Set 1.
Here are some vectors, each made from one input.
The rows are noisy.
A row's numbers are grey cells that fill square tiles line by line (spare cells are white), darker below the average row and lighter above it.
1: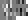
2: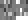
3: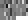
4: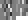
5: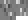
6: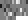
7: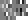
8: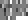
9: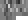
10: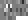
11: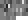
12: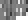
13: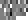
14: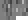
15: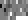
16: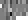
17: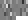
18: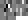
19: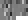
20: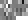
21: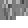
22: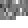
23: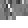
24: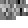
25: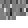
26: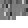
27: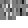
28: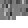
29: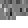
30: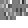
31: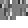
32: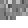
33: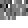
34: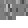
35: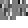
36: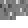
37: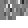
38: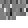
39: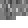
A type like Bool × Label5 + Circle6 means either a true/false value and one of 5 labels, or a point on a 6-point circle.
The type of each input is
Bool × Line5.
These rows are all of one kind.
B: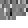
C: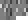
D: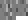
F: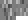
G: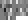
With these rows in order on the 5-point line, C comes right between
D and F.
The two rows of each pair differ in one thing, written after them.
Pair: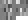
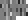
the place on the 5-point line
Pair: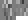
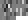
the true/false value
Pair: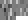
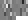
the place on the 5-point line
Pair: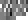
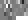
the true/false value
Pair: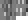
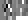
the place on the 5-point line
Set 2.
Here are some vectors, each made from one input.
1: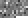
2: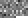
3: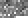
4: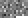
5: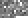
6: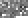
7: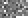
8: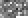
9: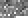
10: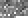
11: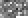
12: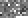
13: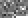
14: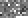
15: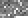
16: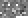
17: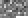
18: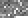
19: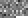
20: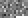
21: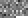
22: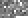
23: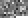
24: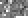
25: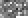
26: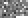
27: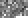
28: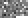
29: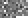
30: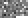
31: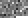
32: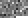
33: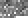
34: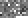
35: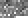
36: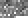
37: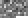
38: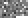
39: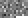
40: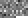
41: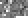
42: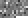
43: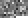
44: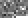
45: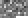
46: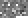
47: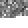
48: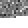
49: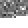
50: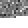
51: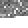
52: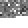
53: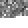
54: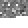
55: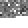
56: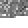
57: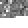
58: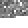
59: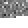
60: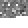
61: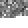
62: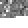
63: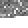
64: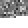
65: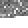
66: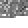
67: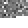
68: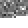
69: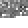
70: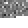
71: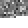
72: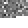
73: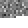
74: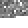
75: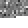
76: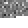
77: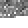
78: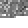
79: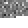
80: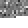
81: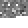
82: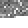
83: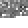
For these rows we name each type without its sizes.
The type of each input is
Line + Tree.
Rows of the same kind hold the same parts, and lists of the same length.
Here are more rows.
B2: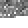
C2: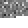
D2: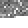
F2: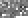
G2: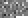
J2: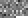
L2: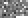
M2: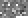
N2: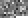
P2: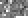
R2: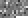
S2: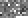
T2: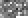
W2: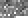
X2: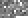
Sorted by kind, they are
B2, D2, F2, M2, P2, S2, T2, W2, X2
C2, G2, J2, L2, N2, R2

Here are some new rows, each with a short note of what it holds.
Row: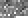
a node of a tree
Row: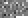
a point on a line
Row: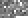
a node of a tree
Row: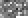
a node of a tree
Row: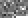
a point on a line
